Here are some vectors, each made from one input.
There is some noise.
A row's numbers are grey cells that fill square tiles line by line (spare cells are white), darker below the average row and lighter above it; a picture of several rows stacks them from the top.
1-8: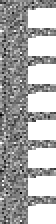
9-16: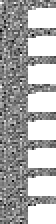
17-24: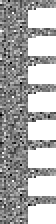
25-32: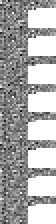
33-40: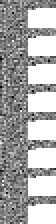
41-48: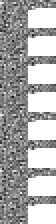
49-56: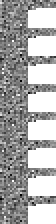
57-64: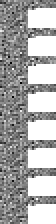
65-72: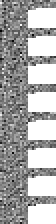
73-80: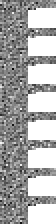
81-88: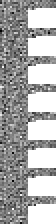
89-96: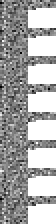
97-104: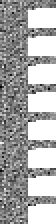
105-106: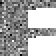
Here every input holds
a true/false value, together with either a point on a 6-point line, or a point on an 8-point line.
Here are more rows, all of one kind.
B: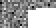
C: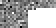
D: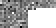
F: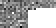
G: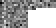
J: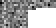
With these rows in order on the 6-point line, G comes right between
F and J.
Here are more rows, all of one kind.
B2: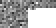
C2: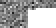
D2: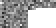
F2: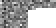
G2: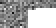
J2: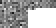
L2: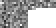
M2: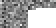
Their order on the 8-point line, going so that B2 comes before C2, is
B2, L2, J2, D2, M2, G2, F2, C2.
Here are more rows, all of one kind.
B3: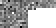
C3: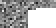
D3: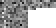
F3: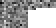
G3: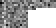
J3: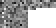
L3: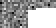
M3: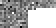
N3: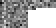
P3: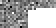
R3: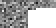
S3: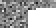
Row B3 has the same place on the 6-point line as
D3, J3 and M3.
